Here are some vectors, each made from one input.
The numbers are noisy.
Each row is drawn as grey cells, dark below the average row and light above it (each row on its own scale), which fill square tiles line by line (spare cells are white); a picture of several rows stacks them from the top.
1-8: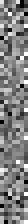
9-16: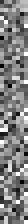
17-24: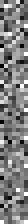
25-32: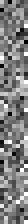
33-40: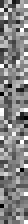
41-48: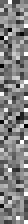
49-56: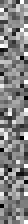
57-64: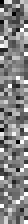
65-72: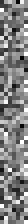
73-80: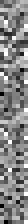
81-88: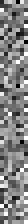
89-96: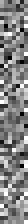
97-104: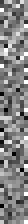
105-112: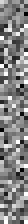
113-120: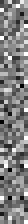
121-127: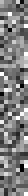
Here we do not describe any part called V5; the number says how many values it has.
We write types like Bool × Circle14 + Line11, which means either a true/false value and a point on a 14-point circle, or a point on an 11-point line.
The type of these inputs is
Line6 × V5 + Line9.
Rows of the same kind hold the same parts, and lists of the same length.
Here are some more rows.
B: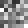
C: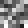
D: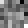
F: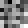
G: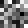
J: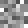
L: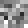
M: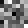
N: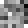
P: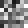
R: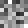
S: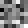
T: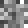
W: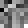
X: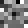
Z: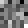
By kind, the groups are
B, C, G, J, L, M, P, R, T, X
D, F, N, S, W, Z

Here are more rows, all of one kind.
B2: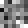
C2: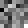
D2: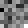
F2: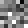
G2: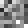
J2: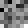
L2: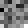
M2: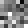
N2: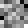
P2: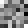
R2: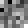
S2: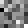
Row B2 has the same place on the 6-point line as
D2, J2, L2 and R2.
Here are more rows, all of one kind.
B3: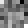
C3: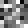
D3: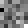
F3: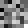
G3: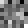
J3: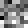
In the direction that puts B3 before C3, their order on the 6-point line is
B3, G3, J3, F3, C3, D3.
